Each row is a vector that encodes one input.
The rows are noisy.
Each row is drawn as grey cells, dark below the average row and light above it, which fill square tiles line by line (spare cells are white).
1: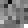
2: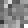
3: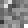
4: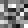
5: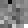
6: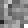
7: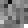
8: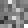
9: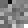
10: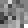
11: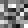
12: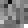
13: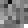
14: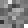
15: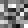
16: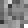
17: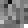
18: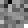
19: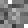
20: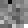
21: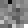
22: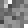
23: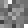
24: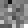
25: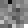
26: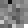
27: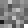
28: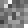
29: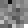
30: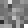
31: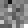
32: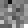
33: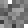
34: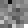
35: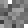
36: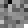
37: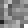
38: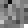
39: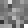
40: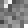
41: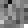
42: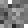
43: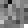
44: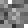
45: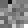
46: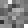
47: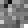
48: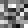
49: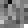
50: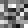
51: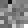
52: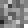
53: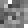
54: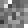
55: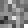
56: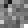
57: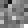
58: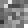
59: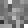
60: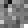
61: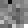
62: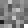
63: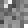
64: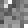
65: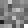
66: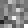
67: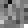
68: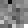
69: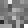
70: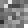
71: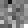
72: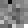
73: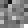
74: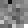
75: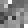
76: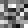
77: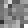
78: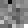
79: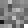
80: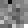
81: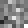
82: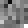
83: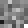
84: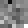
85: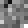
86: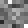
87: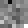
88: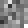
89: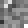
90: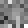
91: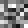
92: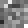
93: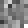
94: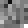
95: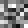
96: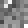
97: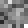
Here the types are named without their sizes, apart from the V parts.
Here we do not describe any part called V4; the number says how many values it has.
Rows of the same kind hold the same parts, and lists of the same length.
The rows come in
3 kinds.
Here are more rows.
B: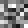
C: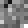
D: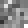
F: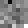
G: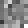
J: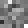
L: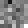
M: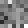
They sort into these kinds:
B
C, F, L
D, G, J, M

